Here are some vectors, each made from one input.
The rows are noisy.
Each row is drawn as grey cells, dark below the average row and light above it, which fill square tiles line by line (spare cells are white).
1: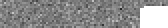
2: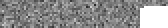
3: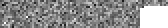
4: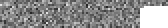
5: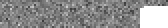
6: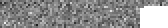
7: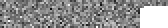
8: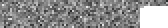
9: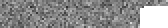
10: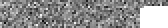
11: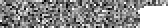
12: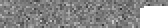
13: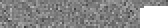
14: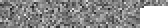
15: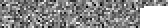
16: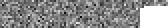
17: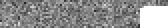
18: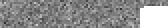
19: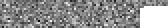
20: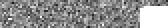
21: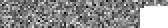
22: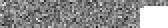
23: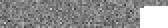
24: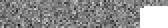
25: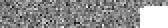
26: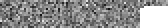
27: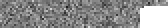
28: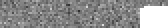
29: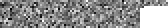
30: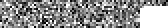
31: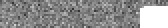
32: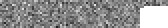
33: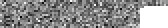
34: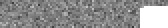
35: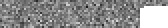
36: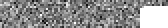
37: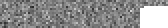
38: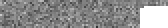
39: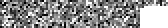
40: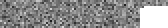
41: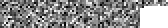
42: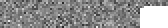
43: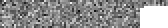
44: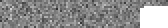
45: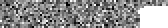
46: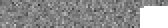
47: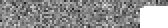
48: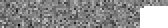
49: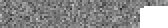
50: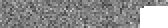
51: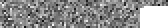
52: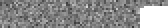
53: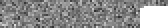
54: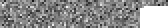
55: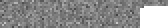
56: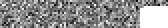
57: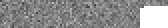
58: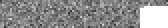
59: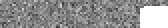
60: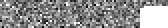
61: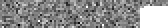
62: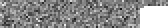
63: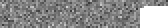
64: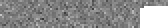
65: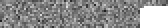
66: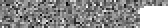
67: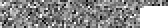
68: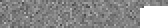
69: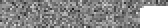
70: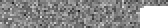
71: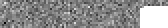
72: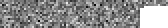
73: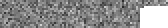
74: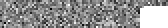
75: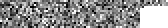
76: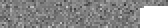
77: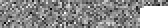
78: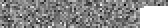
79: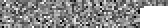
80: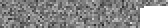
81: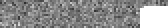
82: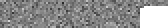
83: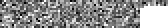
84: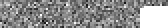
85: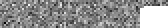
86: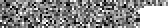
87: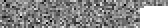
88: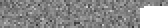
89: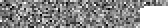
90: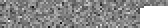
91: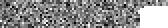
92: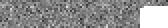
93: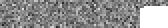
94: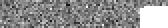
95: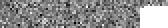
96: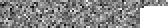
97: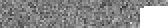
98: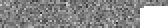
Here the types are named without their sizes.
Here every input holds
a point on a line, together with either a point on a line, or four true/false values.
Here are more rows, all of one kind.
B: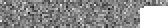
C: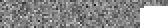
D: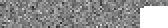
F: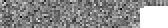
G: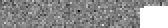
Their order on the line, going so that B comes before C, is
D, B, F, C, G.
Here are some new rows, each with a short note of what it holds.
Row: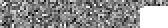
a point on a line and four true/false values
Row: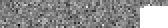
a point on each of two lines
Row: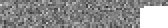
a point on each of two lines
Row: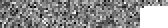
a point on each of two lines
